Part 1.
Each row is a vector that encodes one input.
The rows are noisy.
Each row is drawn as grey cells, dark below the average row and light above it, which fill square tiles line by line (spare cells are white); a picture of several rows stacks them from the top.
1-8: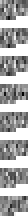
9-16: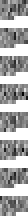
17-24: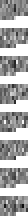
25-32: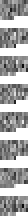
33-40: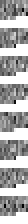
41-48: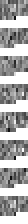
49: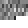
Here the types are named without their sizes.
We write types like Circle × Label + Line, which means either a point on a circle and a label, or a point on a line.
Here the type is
Bool × Line.
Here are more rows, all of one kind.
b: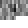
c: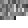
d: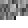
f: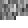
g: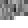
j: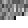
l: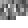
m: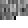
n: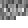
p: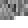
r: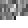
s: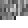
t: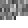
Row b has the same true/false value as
g and p.
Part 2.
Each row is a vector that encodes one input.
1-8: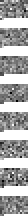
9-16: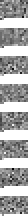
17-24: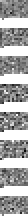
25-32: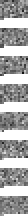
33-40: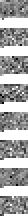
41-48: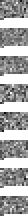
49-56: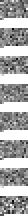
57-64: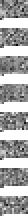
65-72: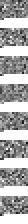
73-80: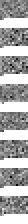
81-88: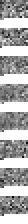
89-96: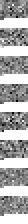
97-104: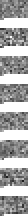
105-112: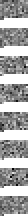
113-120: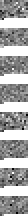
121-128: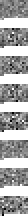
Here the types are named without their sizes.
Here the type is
Line × (Tree + Unit).
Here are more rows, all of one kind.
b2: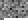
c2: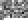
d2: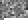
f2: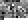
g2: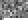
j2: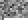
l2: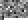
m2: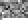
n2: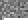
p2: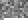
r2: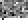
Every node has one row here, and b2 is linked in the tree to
f2 and g2.
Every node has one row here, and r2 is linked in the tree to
j2.
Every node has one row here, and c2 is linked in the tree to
m2, n2 and p2.
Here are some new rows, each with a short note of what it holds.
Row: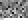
a point on a line and a node of a tree
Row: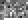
a point on a line and a node of a tree
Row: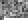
a point on a line and a node of a tree
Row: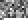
a point on a line
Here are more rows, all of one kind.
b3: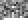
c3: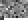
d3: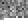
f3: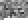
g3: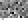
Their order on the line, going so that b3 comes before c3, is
b3, f3, g3, d3, c3.
